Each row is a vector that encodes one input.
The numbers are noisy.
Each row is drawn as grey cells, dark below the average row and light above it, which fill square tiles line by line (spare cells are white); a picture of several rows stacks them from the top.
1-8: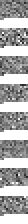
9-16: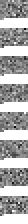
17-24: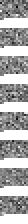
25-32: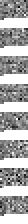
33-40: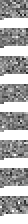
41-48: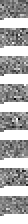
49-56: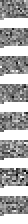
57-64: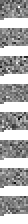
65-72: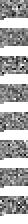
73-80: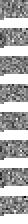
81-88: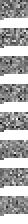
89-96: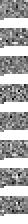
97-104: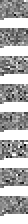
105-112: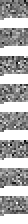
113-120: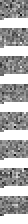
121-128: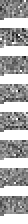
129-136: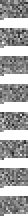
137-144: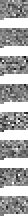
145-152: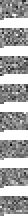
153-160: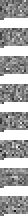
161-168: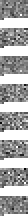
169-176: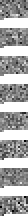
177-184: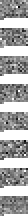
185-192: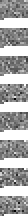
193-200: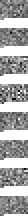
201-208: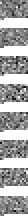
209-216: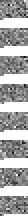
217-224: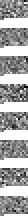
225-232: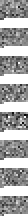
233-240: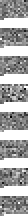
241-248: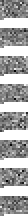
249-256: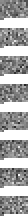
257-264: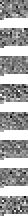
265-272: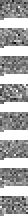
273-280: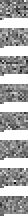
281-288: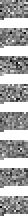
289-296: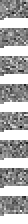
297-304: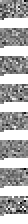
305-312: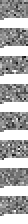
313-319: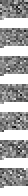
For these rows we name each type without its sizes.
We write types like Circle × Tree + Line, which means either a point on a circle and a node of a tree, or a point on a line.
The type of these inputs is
Label × Tree.
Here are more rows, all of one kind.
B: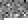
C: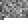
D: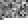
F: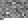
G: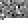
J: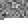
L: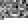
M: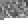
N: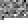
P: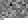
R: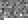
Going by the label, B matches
L and N.
